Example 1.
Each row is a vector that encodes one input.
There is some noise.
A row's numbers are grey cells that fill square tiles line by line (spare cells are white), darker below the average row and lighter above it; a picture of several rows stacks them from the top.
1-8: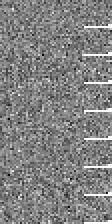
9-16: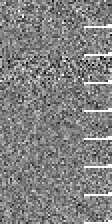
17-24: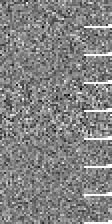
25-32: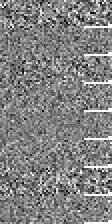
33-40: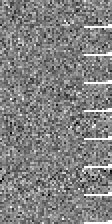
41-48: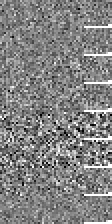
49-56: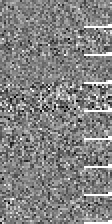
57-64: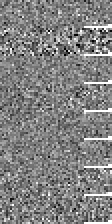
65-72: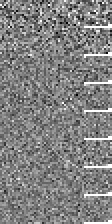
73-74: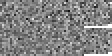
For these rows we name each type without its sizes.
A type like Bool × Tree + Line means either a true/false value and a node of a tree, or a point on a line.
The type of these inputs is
List(Line).
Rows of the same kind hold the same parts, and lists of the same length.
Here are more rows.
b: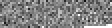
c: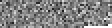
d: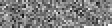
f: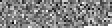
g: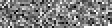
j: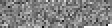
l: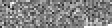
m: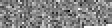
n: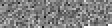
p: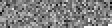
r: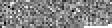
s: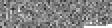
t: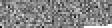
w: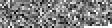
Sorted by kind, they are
b, l, m, r, s, t
c, d, f, j, n, p
g, w

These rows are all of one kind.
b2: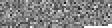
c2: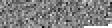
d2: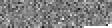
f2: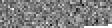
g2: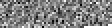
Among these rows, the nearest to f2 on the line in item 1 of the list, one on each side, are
b2 and c2.
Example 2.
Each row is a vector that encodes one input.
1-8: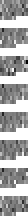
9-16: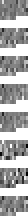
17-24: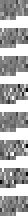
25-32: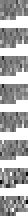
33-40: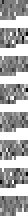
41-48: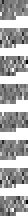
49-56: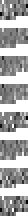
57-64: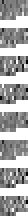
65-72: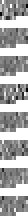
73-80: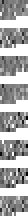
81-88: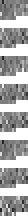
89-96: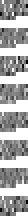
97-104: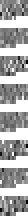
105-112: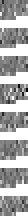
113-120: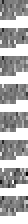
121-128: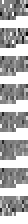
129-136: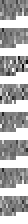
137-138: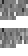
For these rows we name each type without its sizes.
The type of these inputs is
Bool × Line.
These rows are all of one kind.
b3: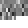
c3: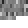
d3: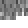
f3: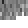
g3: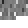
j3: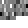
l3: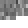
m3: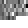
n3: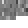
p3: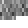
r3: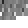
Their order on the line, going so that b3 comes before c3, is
b3, p3, j3, n3, l3, d3, f3, m3, r3, g3, c3.
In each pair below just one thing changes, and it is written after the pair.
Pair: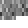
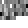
the true/false value
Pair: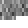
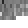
the place on the line
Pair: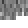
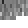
the place on the line
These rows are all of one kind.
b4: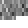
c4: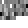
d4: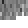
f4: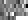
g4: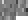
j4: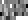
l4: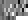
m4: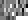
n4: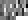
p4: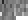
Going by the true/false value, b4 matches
d4, g4 and p4.
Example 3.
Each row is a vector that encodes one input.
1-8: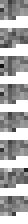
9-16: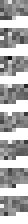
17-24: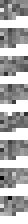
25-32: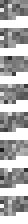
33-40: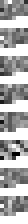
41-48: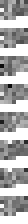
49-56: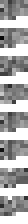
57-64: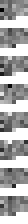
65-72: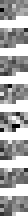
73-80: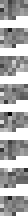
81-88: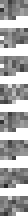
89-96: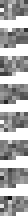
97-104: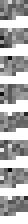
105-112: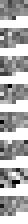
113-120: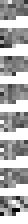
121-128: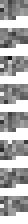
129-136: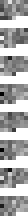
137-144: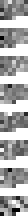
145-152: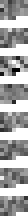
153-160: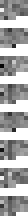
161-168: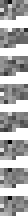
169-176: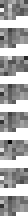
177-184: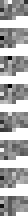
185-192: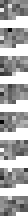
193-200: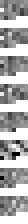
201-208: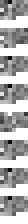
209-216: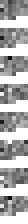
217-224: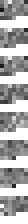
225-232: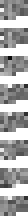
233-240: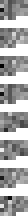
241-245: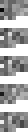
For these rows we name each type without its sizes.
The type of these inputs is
List(Line).
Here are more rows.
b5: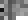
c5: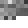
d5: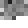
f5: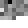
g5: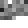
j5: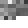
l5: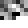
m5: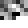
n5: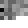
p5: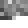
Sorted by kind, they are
b5, d5, f5, n5
c5, g5, j5, p5
l5, m5

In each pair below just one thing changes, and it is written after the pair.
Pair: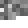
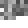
the place on the line in item 2 of the list
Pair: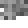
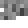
the place on the line in item 2 of the list
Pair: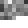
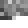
the place on the line in item 2 of the list
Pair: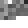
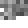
the place on the line in item 1 of the list
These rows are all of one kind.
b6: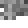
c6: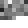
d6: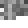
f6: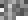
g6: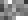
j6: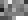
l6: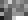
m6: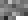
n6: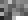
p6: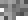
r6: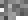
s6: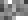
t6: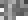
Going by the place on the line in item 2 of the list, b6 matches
c6, d6, f6 and g6.
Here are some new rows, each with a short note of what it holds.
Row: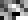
the empty list
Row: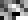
the empty list
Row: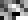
the empty list
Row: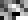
the empty list
